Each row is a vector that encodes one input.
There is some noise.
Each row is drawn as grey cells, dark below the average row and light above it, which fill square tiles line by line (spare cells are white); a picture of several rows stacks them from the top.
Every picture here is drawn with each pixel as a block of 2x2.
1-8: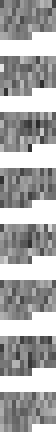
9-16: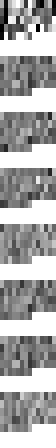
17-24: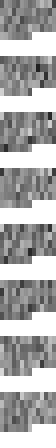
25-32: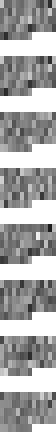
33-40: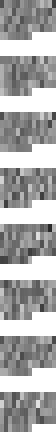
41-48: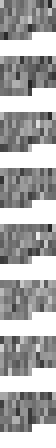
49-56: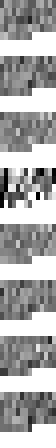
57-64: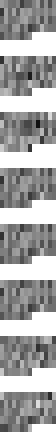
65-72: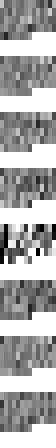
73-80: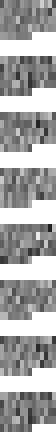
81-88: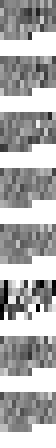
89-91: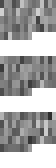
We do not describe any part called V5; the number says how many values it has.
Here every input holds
a list of up to two items, each a true/false value and a value of V5.
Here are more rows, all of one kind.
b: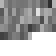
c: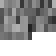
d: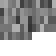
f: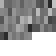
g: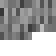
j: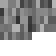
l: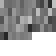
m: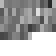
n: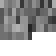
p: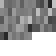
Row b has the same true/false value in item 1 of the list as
d, g, j and m.
